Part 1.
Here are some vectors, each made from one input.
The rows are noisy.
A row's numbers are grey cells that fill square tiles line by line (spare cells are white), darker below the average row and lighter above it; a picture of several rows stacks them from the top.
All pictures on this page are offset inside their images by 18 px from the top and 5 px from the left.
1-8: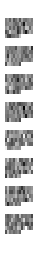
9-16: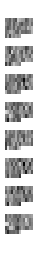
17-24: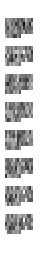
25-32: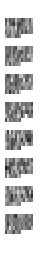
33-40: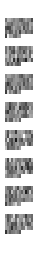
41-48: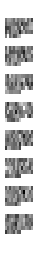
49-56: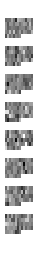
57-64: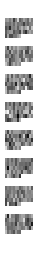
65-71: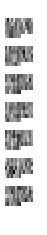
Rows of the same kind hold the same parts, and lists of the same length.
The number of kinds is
2.
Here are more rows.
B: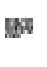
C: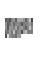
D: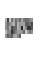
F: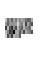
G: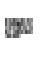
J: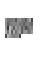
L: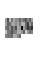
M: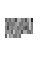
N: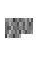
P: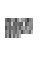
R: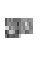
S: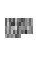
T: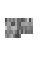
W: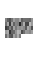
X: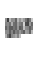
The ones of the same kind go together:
B, G, N, P, R, X
C, D, F, J, L, M, S, T, W

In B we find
a point on each of two 8-point lines.
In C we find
a point on each of two 8-point lines and three true/false values.
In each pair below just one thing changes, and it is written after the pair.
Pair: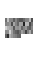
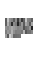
one of the three true/false values
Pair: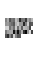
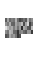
the place on one of the two 8-point lines
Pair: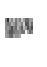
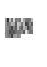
one of the three true/false values
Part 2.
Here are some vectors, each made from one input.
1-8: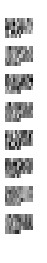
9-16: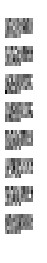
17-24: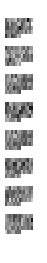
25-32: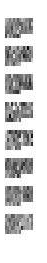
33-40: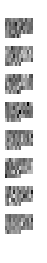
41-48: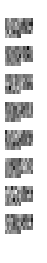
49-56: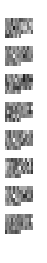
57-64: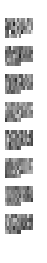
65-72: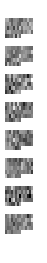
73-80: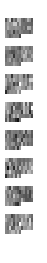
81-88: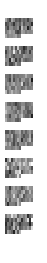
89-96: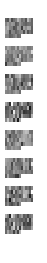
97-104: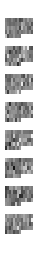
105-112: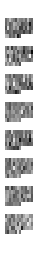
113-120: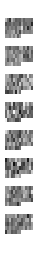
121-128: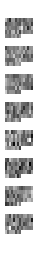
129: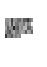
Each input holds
either a point on a 10-point line, or four true/false values.
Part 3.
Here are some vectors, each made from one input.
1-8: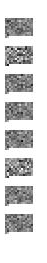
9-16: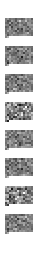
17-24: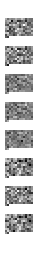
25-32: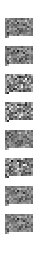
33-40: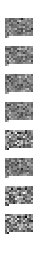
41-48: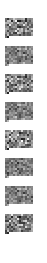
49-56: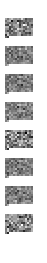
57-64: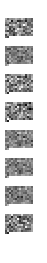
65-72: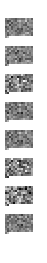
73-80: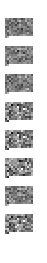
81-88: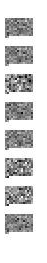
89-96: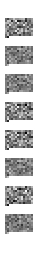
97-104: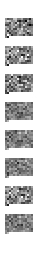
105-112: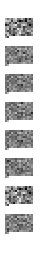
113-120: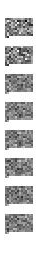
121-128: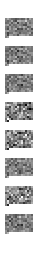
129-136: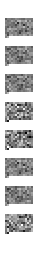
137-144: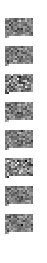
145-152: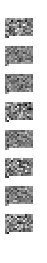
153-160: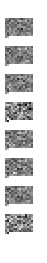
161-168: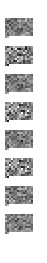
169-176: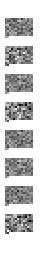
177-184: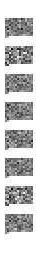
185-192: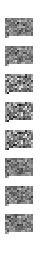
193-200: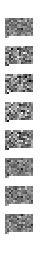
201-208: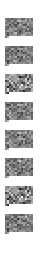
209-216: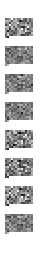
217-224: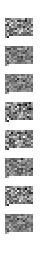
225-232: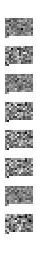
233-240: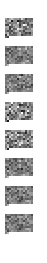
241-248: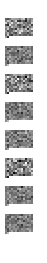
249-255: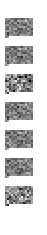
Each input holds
either a point on an 11-point circle, or a node of an 18-node tree.
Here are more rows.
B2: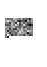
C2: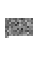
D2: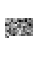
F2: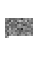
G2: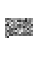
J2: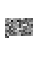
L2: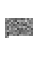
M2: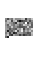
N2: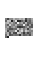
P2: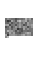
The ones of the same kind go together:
B2, D2, G2, J2, M2, N2
C2, F2, L2, P2

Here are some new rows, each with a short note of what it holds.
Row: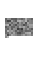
a node of an 18-node tree
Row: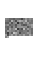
a node of an 18-node tree
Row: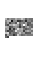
a point on an 11-point circle
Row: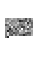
a point on an 11-point circle
